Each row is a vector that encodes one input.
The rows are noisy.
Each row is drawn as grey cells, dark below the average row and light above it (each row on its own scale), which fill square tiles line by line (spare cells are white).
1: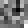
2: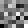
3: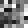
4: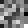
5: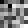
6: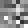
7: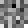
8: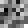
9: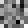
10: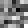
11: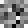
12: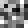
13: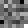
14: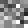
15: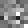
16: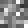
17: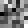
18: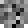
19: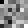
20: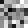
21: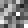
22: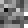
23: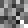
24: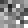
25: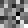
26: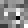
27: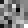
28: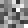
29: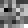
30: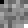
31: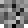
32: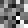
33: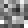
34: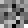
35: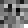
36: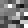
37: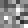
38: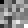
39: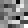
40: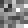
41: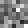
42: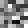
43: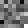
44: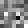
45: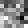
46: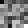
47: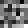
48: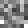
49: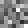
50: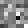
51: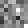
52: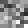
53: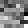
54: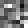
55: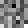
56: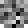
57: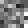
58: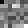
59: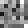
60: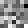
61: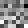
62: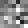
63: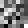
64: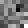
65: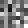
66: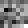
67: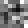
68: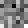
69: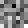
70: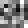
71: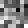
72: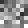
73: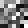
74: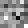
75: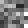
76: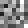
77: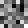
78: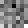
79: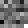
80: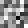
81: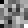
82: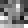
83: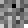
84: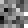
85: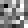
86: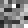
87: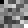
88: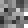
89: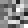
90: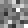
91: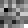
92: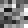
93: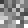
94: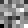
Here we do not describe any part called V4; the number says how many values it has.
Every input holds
a value of V4, together with a list of up to two points on a 6-point circle.
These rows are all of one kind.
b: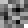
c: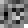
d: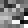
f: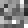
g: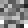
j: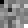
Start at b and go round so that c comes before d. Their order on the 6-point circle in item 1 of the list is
b, c, j, d, f, g.
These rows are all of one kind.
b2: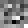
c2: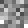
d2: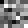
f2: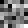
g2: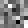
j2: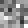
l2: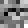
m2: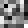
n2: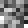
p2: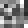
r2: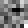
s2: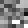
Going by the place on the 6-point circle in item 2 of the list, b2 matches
d2 and g2.
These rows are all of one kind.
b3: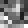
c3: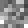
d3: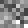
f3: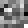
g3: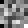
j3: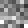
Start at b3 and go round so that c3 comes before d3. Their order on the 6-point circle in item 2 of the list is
b3, c3, j3, d3, g3, f3.
